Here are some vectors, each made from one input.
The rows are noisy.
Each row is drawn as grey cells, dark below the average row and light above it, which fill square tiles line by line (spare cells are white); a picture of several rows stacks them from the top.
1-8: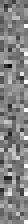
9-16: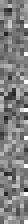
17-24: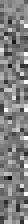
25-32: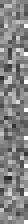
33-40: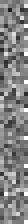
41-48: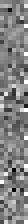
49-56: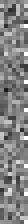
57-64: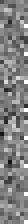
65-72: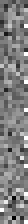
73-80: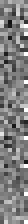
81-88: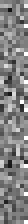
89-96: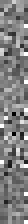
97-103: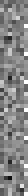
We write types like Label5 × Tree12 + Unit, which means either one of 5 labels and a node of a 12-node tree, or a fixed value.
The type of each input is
Circle18 + Unit.
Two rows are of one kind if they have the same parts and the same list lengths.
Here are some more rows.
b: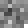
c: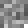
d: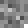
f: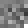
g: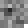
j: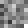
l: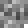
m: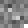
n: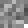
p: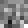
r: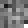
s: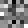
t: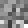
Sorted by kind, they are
b, c, d, f, g, j, l, m, n, p, r, t
s

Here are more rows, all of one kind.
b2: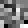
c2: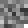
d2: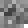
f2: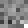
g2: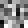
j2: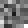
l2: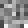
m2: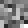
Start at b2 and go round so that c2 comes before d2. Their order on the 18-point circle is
b2, j2, c2, d2, g2, l2, f2, m2.
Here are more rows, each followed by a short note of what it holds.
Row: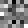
a fixed value
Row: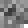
a point on an 18-point circle
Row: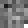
a point on an 18-point circle
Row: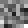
a point on an 18-point circle
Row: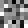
a fixed value
